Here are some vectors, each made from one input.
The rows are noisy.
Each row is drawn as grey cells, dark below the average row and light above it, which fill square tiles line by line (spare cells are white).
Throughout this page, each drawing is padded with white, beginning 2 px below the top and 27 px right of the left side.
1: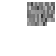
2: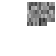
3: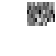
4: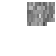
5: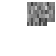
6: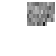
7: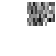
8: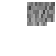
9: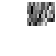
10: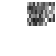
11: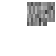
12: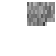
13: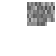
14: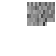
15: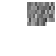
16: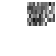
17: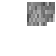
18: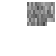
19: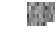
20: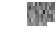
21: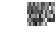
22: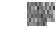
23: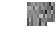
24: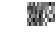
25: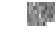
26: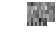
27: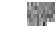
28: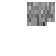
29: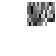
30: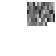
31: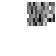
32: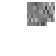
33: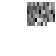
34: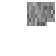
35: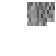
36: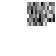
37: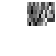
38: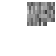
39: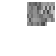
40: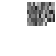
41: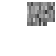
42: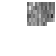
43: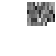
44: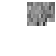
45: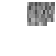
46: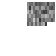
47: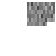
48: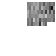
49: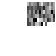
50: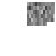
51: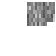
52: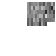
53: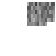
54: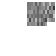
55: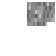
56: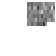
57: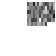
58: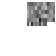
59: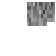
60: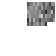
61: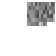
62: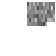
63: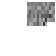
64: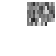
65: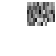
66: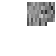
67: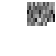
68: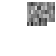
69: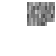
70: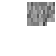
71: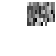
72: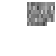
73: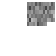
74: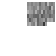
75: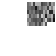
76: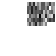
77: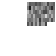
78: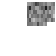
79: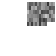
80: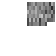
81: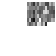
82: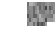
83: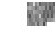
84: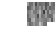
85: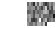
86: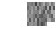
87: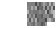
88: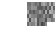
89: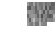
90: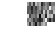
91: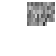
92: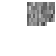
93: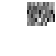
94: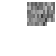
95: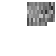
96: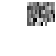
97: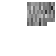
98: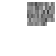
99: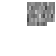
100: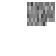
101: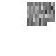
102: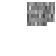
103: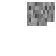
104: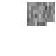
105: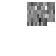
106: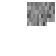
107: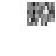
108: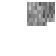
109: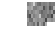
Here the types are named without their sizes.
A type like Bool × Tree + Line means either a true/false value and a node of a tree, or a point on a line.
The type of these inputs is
(Bool × Bool × Bool + Unit) × Line + Tree.
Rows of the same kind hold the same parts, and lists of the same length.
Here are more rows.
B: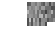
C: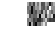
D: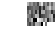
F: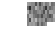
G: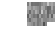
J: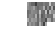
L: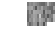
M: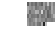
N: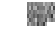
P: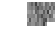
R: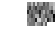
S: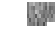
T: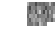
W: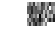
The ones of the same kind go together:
B
C, D, R, W
F, G, J, L, M, N, P, S, T

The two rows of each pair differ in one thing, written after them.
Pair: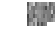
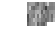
one of the three true/false values
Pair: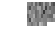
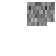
one of the three true/false values
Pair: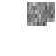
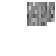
the place on the line
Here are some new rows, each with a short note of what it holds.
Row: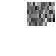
a node of a tree
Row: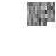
a point on a line
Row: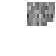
a point on a line and three true/false values
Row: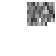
a node of a tree
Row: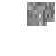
a point on a line and three true/false values
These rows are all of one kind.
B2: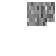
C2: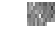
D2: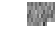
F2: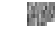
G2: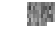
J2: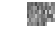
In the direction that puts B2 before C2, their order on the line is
G2, J2, B2, D2, C2, F2.
